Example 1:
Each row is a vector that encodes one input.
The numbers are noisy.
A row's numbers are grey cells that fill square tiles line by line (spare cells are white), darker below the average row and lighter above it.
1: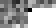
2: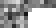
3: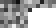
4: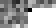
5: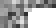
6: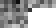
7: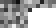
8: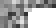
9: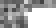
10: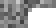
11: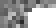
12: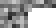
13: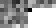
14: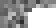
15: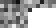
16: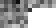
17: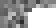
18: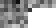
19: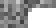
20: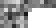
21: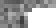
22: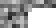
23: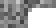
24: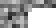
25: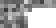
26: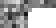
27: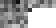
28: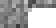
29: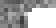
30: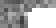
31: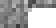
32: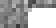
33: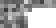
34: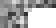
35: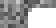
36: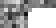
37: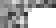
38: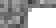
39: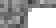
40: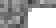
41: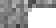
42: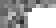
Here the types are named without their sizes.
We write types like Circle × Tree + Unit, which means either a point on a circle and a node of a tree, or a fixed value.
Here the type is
Line × Line.
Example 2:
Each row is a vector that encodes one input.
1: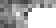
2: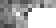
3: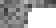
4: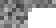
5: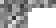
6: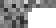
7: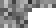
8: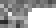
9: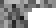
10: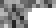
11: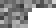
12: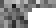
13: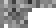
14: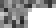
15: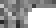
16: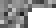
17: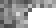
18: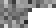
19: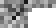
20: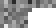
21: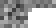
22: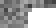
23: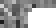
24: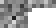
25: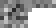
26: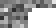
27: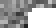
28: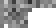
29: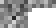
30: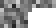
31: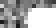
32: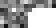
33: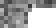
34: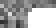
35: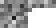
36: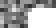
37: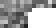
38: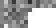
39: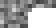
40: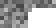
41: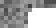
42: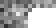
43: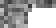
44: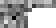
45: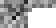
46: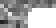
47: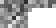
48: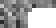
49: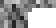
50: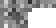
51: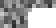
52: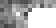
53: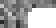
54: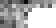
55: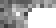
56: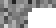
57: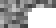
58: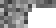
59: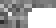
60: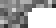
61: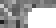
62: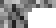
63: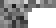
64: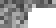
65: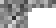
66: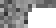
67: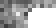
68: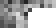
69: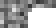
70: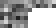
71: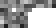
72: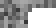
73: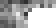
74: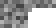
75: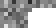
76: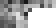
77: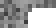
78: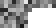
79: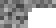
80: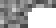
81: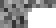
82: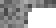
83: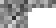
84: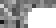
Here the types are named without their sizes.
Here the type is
Label.
